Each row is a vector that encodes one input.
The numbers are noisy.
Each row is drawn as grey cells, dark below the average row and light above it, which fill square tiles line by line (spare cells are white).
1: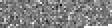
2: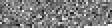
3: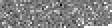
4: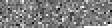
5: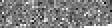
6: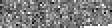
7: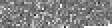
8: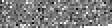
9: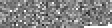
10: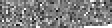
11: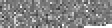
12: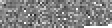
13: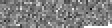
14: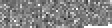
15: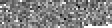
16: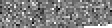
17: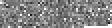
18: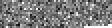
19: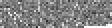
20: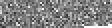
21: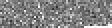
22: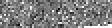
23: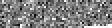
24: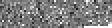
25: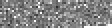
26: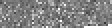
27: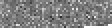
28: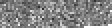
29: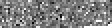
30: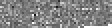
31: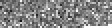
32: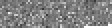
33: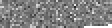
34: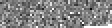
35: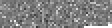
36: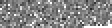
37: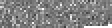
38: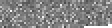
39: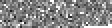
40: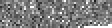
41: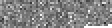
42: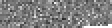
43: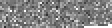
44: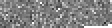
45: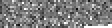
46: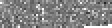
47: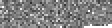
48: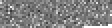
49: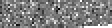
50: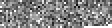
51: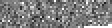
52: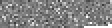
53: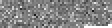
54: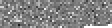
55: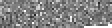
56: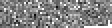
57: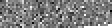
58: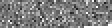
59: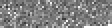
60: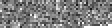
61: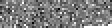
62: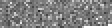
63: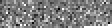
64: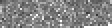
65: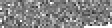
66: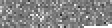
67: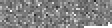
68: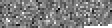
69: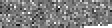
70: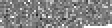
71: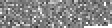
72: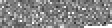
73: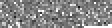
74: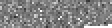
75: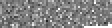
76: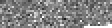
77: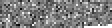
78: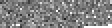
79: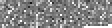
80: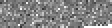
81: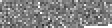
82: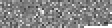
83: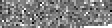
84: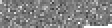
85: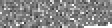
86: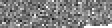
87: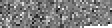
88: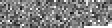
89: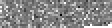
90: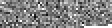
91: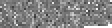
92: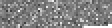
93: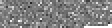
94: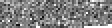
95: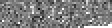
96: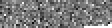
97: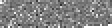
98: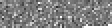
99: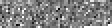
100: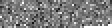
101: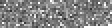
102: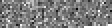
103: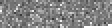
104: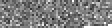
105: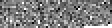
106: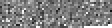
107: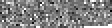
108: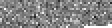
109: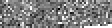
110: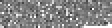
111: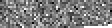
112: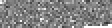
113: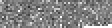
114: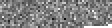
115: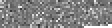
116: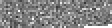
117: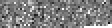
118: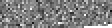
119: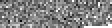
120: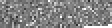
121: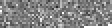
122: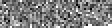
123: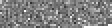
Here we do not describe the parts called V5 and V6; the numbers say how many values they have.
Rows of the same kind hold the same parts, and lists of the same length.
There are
2 kinds of row.
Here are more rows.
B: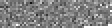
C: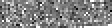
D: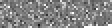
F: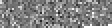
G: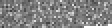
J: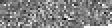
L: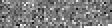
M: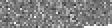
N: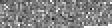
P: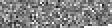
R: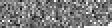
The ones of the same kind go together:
B, D, F, G, J, M, N, P
C, L, R

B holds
a point on a 4-point line, three true/false values and a value of V5.
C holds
a value of V6.
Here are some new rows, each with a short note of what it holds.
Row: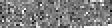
a value of V6
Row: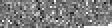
a value of V6
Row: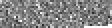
a point on a 4-point line, three true/false values and a value of V5
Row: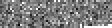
a value of V6
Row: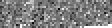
a value of V6
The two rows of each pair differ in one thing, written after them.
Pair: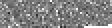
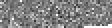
the value of V5
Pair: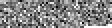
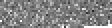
one of the three true/false values
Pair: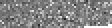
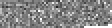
the value of V5
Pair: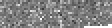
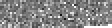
the value of V5
